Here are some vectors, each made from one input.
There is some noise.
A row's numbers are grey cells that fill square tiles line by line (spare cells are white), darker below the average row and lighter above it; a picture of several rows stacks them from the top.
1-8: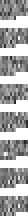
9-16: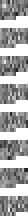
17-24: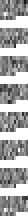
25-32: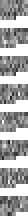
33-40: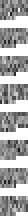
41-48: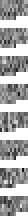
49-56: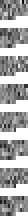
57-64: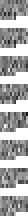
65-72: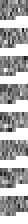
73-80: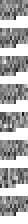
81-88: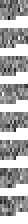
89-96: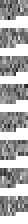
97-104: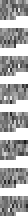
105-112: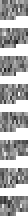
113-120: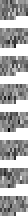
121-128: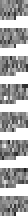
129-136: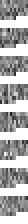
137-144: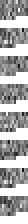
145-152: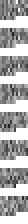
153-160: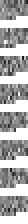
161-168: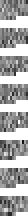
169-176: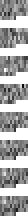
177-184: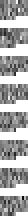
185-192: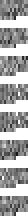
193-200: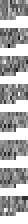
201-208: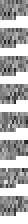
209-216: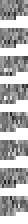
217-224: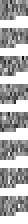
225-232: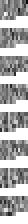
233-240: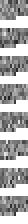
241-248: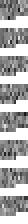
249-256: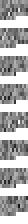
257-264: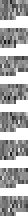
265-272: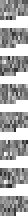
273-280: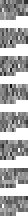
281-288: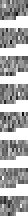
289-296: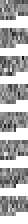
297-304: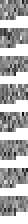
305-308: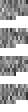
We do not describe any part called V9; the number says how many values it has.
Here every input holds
either a point on a 6-point line and a value of V9, or a point on a 12-point line, or a list of up to two points on a 7-point line.
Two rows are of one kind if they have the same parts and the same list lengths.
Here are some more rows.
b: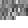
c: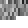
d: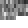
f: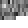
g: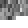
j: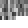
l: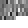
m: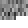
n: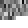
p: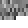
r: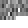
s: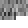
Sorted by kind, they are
b, l, r
c, d
f, m, p, s
g, n
j

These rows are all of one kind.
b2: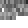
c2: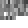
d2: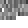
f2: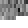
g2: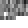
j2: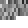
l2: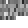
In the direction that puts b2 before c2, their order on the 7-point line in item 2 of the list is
l2, j2, d2, b2, c2, f2, g2.
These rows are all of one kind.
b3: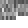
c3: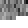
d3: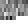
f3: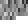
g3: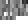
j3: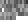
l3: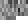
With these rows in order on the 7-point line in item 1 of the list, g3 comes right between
d3 and f3.
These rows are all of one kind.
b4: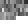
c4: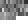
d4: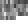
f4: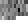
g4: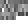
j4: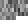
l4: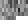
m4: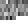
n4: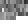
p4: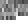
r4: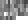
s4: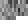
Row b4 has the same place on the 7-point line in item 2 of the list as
c4, f4 and n4.
